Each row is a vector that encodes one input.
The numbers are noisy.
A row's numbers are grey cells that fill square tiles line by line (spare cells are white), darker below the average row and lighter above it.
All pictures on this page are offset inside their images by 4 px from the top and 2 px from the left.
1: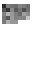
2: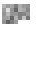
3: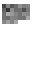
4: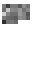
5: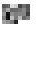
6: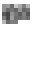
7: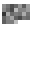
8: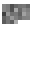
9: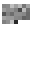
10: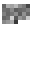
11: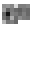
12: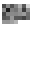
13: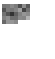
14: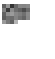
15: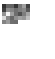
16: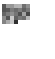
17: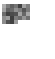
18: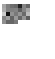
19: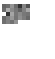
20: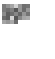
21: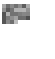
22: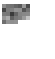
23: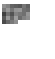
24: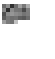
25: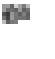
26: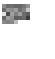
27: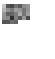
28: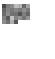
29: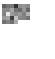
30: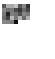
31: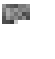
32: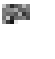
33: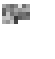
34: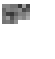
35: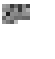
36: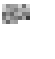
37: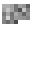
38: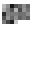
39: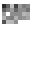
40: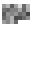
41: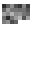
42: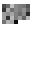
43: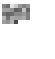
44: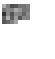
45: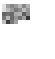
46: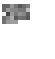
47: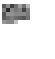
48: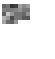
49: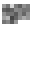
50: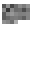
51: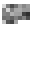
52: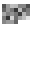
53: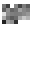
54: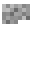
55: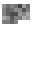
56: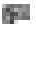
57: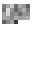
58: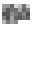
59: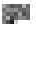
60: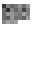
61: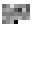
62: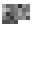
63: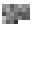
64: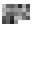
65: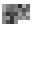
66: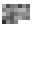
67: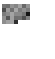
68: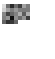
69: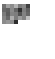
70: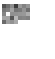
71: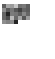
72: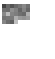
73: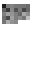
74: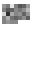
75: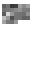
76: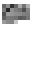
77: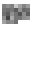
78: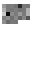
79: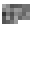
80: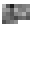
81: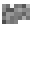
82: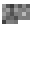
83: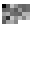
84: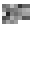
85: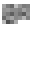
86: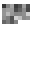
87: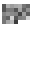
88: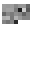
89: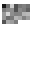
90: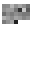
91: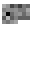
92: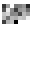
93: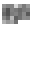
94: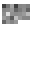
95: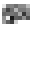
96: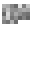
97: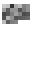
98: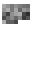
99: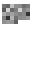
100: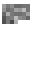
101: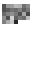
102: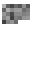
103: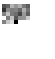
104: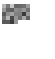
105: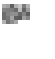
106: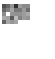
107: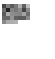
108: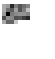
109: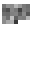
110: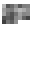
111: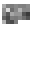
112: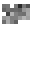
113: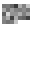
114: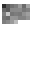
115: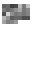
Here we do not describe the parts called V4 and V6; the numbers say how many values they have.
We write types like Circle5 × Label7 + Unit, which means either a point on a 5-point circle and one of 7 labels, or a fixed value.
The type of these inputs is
(Bool × Bool × Bool + Unit) × Label5 + V4 × V6.
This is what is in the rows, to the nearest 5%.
About 60% of them hold one of 5 labels, together with either a fixed value, or three true/false values. The rest hold a value of V4 and a value of V6.
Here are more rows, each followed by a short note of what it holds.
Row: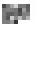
one of 5 labels and three true/false values
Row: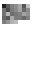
one of 5 labels
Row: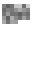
one of 5 labels and three true/false values
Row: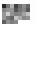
one of 5 labels
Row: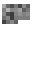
a value of V4 and a value of V6
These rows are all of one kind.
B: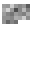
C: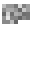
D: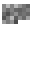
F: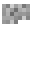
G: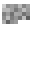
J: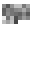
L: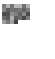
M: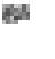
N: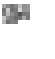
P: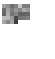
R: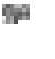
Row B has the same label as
C, F and G.
